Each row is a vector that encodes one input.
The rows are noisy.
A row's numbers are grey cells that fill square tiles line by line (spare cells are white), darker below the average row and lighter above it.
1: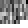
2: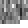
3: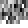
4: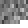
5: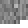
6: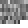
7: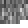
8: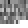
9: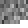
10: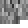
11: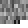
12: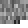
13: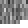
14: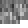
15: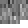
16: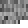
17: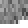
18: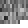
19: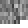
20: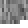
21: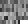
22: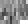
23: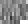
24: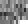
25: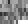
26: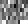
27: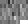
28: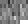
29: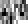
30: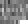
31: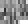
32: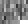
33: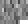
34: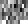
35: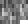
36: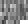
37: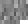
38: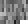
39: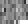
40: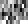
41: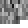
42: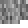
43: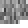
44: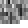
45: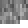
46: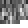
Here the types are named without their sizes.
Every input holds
either a point on each of two circles, or a fixed value.
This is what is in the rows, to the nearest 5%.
About 90% of them hold a point on each of two circles. The rest hold a fixed value.
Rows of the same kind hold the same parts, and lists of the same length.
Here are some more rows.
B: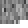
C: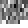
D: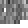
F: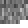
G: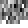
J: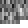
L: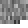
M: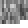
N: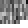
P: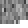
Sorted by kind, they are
B, D, F, J, L, M, N, P
C, G

